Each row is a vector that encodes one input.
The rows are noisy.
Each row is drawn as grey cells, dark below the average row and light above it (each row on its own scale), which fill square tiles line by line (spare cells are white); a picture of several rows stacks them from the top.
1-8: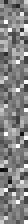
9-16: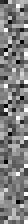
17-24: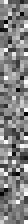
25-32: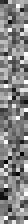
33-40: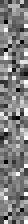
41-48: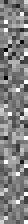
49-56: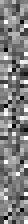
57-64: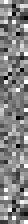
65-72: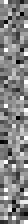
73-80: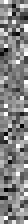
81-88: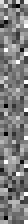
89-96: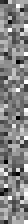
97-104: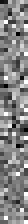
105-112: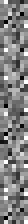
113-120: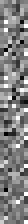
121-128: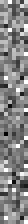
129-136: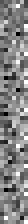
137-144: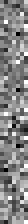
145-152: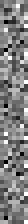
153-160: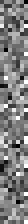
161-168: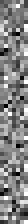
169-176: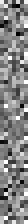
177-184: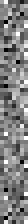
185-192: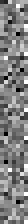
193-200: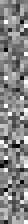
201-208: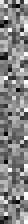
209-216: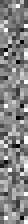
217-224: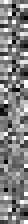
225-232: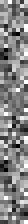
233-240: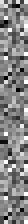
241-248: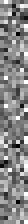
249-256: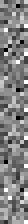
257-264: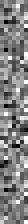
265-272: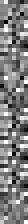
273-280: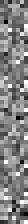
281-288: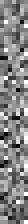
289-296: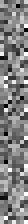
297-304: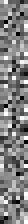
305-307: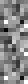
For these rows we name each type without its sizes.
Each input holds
either a fixed value, or four true/false values.
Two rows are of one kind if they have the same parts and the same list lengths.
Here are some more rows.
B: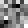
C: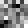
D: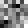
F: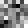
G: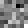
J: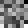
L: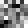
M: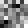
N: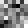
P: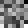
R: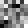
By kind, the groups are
B, C, D, F, G, L, M, N, R
J, P

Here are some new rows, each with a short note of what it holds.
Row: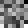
a fixed value
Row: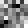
four true/false values
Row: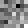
four true/false values
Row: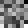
a fixed value
